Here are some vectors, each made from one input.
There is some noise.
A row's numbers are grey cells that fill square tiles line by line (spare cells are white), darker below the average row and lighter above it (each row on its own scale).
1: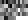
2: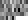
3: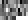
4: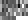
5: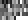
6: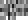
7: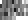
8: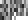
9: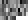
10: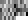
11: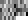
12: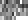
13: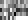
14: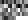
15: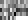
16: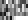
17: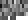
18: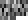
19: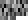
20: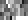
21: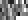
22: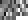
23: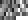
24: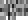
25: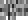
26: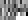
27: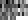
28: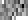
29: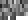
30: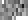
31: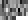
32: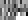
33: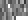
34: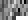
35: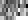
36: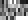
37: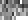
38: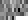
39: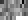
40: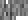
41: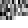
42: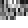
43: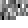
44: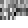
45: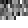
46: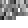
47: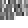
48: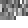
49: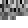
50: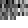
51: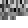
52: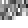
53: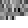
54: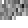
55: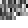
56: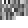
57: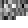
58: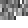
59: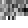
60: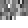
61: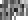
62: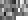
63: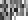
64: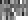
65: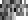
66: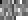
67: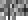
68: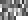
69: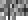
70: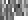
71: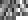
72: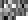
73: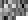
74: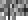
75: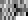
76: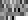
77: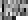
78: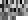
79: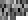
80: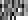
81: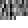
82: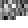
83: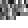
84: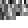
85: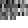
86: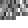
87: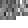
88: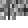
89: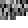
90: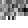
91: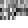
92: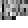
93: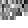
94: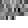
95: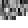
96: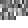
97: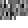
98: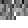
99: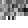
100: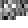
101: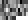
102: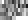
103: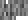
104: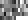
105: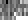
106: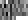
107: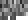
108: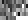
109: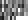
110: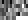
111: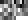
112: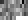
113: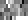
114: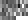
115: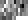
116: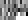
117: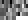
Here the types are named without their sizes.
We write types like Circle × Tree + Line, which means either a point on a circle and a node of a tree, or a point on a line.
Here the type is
(Bool × Bool × Bool + Unit) × Label + Line.
